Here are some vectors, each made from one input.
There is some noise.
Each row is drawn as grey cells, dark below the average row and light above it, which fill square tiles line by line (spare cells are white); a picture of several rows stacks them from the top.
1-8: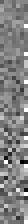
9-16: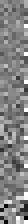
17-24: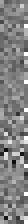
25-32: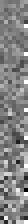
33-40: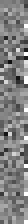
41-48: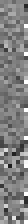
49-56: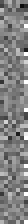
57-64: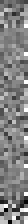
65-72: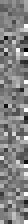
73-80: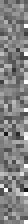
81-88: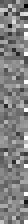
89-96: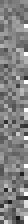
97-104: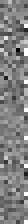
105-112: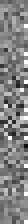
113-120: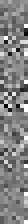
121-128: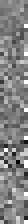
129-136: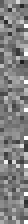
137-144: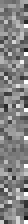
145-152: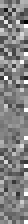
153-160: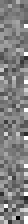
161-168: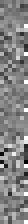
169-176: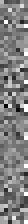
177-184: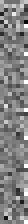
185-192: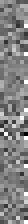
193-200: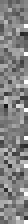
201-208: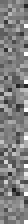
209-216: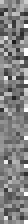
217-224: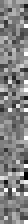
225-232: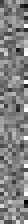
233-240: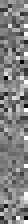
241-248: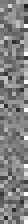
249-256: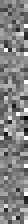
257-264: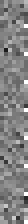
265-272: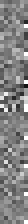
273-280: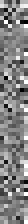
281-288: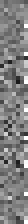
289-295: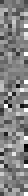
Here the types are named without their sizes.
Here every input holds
either four true/false values, or a list of points on a circle.
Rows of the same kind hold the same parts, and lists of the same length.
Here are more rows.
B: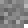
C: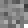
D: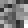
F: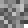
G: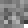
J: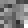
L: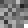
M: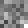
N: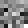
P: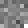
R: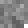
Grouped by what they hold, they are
B, G, L, M
C, D, F, J
N
P, R

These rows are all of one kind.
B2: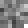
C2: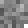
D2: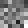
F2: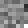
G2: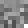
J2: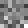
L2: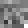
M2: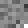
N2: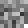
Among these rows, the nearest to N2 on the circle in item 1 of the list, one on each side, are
B2 and D2.
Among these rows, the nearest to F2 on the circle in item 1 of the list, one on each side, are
B2 and M2.
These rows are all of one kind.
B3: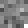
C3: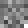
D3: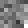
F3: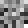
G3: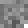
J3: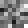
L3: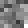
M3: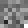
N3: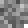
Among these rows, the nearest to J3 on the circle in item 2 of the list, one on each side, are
B3 and C3.
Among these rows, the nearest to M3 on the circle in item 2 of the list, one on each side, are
C3 and F3.
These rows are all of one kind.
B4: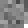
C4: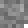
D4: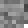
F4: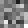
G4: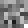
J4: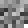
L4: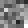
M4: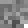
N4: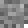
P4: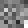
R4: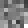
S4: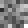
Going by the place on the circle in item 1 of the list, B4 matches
F4, L4, P4 and S4.
